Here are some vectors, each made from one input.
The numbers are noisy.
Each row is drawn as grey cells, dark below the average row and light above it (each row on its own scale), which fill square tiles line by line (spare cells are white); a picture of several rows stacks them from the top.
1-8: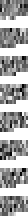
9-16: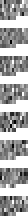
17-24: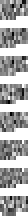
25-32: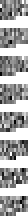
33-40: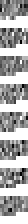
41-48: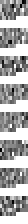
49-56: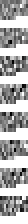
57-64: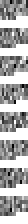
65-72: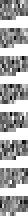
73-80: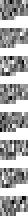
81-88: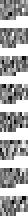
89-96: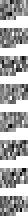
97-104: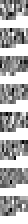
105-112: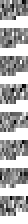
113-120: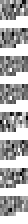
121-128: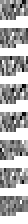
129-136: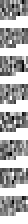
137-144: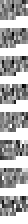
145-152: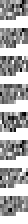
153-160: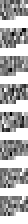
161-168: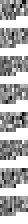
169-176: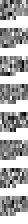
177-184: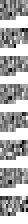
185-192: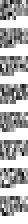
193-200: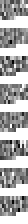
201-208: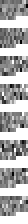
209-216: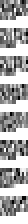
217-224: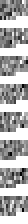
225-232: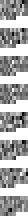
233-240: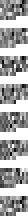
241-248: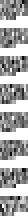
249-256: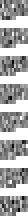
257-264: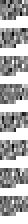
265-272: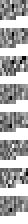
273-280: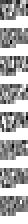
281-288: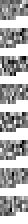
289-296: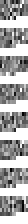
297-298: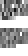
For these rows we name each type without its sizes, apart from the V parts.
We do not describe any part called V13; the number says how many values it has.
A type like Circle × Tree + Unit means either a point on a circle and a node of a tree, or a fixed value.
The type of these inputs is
List(Bool × V13).
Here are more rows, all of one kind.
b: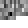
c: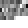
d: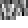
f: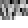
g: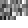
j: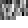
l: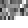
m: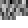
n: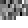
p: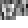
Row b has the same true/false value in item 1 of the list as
c, g, l and n.
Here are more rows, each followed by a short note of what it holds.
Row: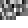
a list of one item
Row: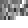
a list of two items
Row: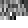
a list of one item
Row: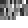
a list of two items
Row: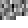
a list of one item
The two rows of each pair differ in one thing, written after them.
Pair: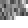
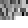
the true/false value in item 1 of the list
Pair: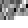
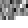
the value of V13 in item 2 of the list
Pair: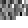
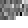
the value of V13 in item 1 of the list
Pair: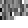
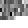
the true/false value in item 2 of the list
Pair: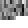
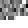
the value of V13 in item 1 of the list
